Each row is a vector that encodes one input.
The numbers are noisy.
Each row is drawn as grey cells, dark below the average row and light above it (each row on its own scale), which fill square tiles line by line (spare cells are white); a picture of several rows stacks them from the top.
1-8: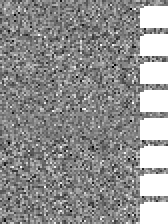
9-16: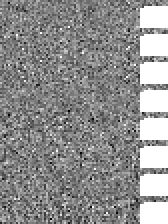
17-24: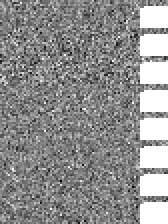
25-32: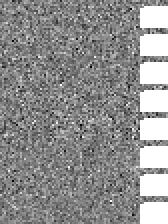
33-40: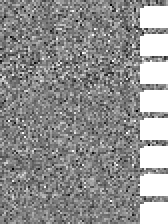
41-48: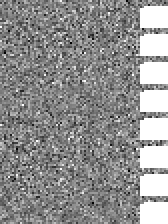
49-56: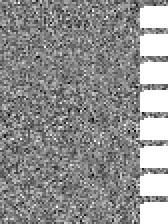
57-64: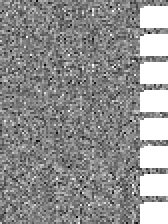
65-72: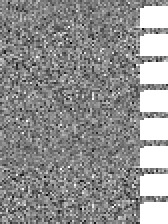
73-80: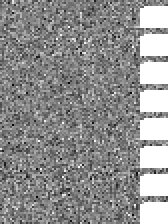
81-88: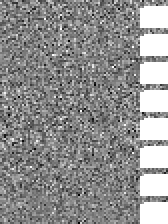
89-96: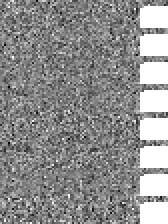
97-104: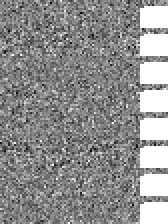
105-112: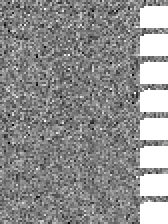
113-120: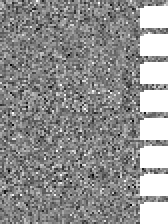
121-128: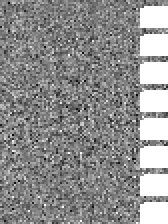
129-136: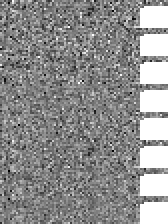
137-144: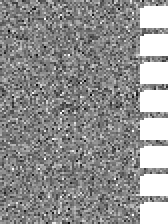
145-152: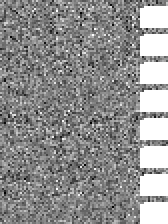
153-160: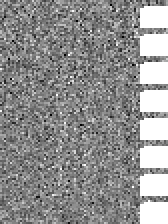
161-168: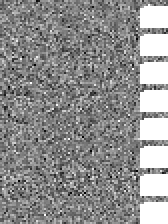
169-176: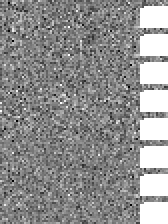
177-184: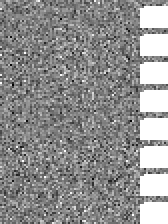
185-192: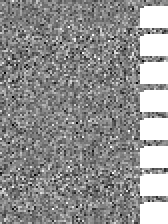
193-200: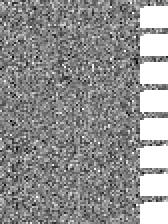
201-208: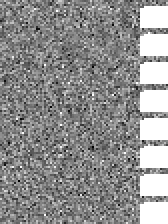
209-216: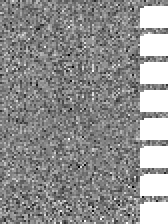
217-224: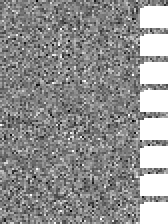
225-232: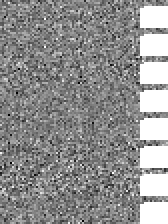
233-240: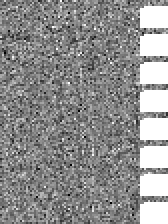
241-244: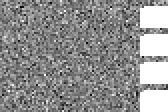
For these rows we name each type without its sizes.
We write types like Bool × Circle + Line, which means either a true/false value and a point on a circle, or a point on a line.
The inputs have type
List(Line).
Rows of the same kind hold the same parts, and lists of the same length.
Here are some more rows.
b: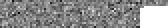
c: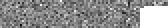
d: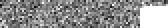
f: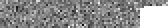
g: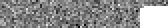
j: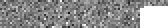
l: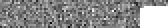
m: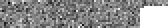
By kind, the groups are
b, f, l, m
c, g
d
j

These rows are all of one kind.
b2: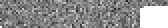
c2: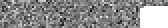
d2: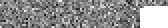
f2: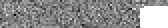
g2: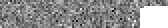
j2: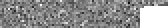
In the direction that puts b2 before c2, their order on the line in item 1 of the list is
j2, d2, b2, g2, c2, f2.
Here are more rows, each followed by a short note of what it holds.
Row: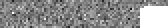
a list of one item
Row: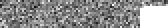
the empty list
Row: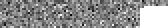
a list of one item
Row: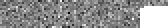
a list of one item
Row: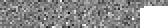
a list of one item
